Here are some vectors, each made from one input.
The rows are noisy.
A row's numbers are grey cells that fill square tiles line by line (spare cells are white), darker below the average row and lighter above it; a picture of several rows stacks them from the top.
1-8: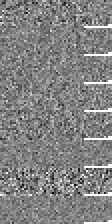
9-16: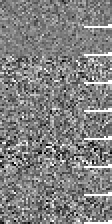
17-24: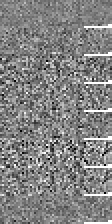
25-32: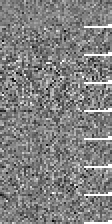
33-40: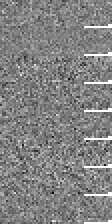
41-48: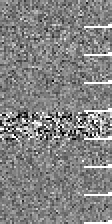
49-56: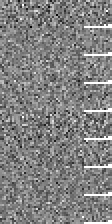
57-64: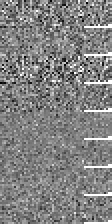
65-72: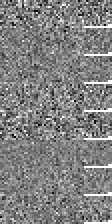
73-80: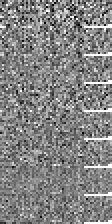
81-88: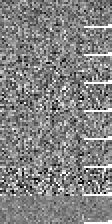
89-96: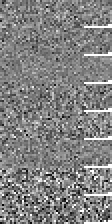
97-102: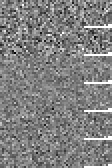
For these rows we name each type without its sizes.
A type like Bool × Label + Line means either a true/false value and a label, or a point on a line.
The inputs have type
Line × (Line + Tree).
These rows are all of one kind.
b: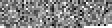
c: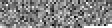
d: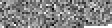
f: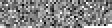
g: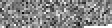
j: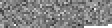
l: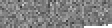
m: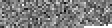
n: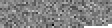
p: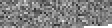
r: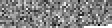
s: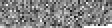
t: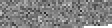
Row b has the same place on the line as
l, n, p and t.
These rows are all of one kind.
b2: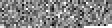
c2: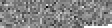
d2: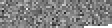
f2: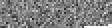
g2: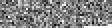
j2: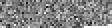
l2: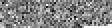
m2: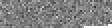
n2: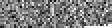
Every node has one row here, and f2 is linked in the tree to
b2.
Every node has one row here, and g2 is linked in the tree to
n2.
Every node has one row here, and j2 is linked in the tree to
n2.
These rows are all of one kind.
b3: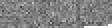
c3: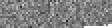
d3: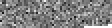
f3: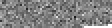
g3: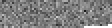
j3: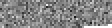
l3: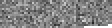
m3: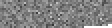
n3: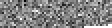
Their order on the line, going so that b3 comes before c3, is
n3, l3, b3, c3, m3, j3, f3, g3, d3.
